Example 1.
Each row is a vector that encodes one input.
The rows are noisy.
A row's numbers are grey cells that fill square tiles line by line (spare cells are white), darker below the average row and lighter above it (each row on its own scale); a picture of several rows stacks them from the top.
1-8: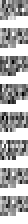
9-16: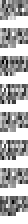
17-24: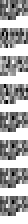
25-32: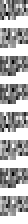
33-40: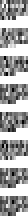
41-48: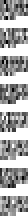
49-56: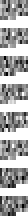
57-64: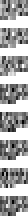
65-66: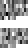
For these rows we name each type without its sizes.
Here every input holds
three true/false values.
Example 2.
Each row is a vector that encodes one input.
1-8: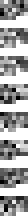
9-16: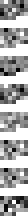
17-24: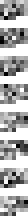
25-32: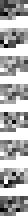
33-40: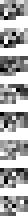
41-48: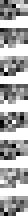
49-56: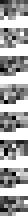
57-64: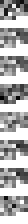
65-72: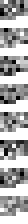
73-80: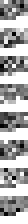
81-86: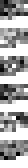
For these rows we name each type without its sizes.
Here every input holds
three true/false values.
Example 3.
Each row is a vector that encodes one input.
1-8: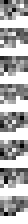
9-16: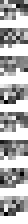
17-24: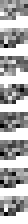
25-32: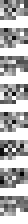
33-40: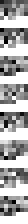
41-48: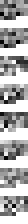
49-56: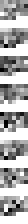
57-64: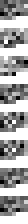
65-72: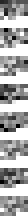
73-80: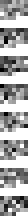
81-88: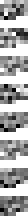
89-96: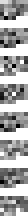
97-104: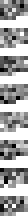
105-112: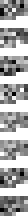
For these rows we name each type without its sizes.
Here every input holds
three true/false values.
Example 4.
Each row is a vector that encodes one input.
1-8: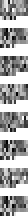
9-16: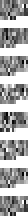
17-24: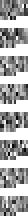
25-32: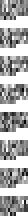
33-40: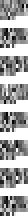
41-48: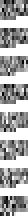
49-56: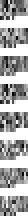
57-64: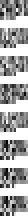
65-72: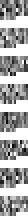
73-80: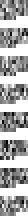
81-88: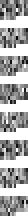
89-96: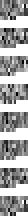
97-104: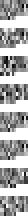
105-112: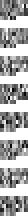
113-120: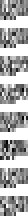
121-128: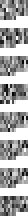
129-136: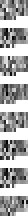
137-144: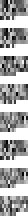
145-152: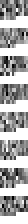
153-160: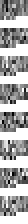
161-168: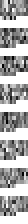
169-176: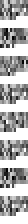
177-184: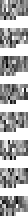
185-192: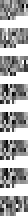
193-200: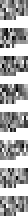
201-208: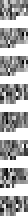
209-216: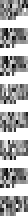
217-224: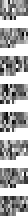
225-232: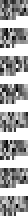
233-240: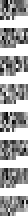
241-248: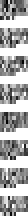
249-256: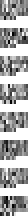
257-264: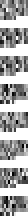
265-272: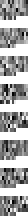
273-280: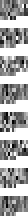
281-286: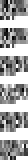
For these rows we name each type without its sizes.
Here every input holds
four true/false values.
